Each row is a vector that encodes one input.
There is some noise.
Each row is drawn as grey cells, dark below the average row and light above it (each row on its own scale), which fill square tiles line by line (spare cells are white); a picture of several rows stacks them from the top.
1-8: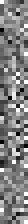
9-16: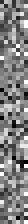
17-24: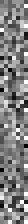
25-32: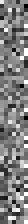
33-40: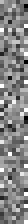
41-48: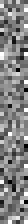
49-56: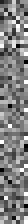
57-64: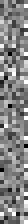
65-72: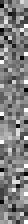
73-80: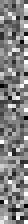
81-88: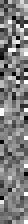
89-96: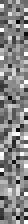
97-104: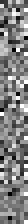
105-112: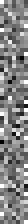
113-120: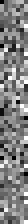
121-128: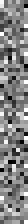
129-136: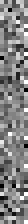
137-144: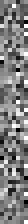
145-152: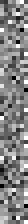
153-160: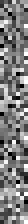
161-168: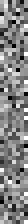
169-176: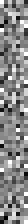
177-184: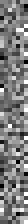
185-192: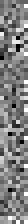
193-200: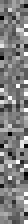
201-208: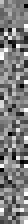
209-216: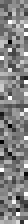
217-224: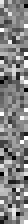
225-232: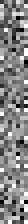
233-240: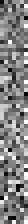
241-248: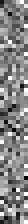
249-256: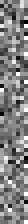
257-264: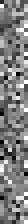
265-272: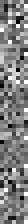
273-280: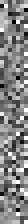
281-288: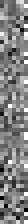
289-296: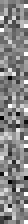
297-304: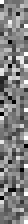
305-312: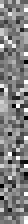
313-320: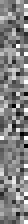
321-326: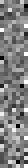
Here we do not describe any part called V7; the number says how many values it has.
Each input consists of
a value of V7, together with either one of 6 labels, or three true/false values.
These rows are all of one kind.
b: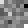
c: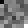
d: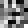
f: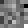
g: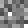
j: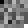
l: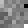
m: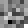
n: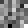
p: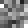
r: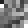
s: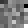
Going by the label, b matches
c, g and s.
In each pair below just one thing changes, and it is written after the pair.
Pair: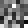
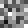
the label
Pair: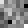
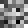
the value of V7
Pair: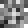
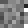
the label
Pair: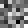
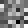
the label
